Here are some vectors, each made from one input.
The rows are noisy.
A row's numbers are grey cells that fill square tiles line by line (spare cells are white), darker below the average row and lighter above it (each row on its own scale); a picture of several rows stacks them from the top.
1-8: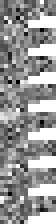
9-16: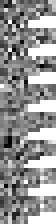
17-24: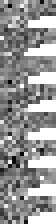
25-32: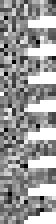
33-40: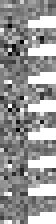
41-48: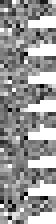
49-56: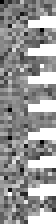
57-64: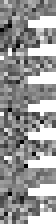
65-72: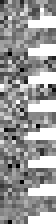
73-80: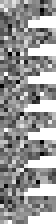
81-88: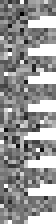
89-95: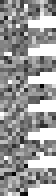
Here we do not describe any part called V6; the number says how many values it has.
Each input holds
a value of V6, together with either a point on a 7-point line, or three true/false values.
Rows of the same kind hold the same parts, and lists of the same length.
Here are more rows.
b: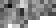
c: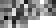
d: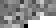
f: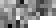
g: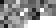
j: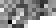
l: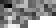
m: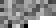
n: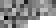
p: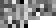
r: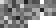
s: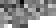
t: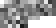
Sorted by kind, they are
b, c, f, g, j, l, n, p, r, s
d, m, t

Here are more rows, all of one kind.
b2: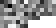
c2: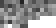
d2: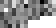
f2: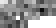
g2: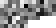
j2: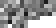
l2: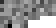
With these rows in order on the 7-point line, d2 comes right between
j2 and l2.
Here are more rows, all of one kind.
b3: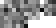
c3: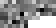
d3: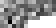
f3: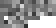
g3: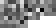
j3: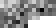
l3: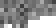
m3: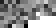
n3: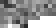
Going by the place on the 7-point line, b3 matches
c3 and m3.
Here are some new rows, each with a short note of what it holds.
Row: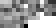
three true/false values and a value of V6
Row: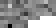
three true/false values and a value of V6
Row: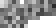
three true/false values and a value of V6
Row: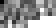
a point on a 7-point line and a value of V6
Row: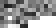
three true/false values and a value of V6
